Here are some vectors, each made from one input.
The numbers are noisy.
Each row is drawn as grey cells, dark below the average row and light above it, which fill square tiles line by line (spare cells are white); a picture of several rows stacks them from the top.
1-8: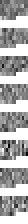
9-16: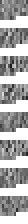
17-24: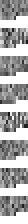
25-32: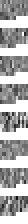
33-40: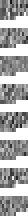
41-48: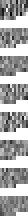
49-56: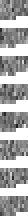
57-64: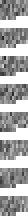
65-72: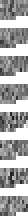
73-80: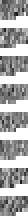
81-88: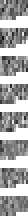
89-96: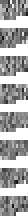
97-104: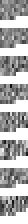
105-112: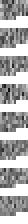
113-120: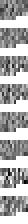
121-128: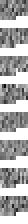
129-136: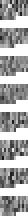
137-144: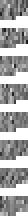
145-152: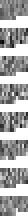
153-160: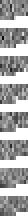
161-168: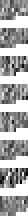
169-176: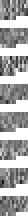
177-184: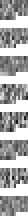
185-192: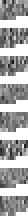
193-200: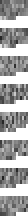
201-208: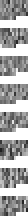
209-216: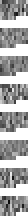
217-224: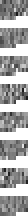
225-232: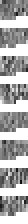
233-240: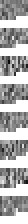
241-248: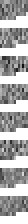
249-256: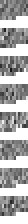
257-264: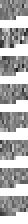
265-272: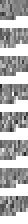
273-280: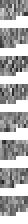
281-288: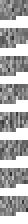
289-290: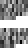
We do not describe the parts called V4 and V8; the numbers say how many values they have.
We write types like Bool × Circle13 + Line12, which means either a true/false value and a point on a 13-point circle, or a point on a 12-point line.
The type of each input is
Line6 × (Line6 + (Line9 + V8) × V4).
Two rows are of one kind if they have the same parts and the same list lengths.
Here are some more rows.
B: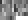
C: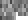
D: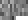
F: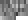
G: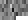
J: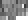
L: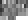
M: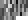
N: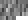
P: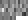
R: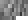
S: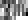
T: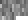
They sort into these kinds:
B, D, F, J, L, P, T
C, G, M, N, R
S

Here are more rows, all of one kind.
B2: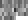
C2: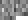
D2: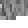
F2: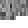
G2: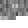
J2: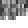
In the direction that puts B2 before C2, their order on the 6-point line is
B2, C2, F2, D2, G2, J2.
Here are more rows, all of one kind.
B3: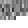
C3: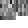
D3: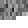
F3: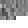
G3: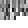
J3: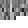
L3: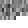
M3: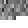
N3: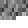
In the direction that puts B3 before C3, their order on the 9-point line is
L3, B3, F3, G3, D3, N3, J3, C3, M3.
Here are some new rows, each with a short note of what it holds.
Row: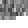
a point on each of two 6-point lines
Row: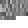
a point on a 6-point line, a value of V4 and a value of V8
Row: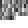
a point on a 6-point line, a value of V4 and a value of V8
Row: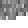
a point on a 6-point line, a value of V4 and a value of V8
